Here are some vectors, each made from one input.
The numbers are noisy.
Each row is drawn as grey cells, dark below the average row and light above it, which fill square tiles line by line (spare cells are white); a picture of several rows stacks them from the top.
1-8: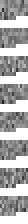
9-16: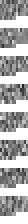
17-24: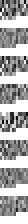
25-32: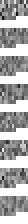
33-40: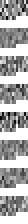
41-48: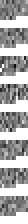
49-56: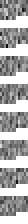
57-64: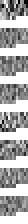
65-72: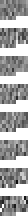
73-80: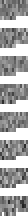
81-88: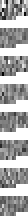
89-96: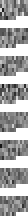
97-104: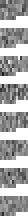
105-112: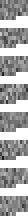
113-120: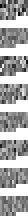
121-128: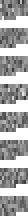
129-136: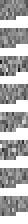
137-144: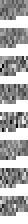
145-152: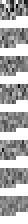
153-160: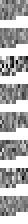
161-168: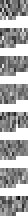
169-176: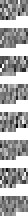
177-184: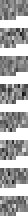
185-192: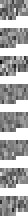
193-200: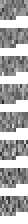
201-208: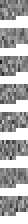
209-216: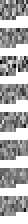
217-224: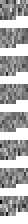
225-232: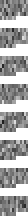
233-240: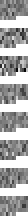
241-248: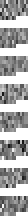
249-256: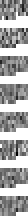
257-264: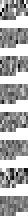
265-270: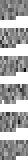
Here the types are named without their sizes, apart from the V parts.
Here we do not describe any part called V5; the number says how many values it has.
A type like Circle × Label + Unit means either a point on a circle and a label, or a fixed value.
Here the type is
List(Line × V5).
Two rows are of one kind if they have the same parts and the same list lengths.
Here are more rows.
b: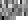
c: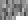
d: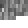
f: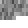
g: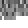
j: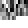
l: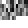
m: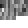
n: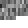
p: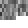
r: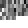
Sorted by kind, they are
b, d, m, n, r
c, f, g, p
j, l

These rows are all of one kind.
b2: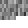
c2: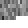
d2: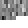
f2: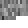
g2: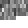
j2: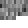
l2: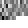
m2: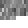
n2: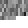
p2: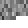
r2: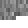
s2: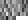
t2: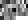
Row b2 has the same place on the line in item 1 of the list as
d2, m2, n2 and t2.
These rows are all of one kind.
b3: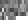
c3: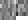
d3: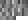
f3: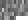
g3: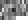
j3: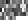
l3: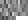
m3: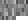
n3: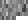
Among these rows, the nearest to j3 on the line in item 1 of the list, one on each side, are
b3 and m3.
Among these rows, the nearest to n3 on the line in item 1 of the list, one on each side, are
b3 and f3.
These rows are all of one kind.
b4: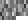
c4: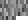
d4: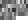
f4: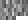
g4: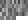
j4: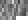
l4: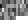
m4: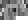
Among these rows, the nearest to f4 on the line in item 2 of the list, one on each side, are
b4 and j4.
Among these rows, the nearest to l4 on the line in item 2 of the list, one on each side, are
b4 and d4.
